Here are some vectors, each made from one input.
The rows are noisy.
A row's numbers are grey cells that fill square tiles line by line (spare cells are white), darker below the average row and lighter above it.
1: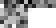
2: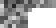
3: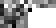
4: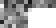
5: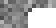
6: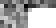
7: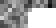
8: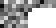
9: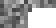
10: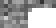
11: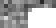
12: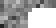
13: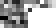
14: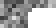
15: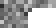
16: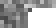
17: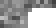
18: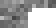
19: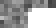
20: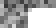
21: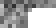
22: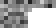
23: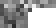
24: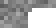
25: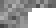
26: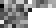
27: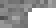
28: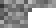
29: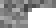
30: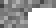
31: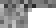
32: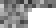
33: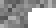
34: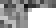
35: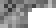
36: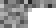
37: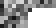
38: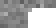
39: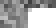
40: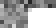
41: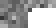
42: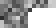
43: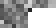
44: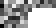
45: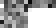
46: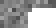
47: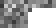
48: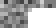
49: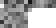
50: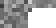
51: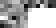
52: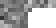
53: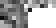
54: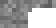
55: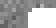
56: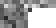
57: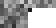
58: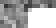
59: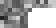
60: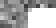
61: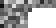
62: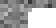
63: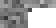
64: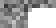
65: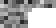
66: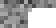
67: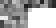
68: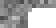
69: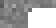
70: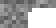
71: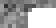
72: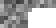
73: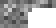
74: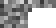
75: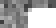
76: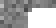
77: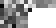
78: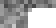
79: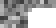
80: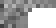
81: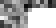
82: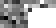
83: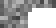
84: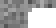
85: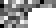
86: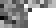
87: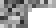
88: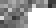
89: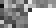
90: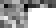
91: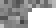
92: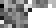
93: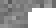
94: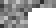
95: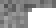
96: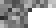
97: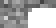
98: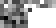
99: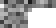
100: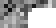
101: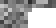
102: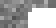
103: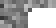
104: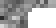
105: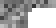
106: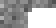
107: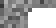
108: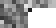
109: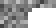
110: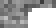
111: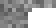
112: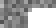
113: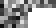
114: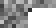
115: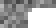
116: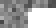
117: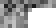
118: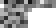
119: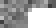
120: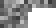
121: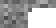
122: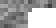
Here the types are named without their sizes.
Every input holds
a point on a line, together with either a point on a line, or a node of a tree.
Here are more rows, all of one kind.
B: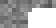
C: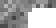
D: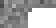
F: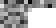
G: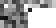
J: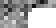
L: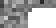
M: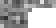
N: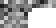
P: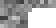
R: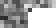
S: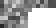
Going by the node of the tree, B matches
G, J, L and R.
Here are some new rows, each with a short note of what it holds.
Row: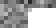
a point on a line and a node of a tree
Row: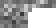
a point on a line and a node of a tree
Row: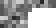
a point on each of two lines
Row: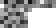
a point on each of two lines
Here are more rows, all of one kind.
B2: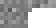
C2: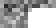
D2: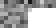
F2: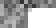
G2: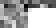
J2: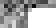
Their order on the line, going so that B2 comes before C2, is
G2, J2, F2, D2, B2, C2.
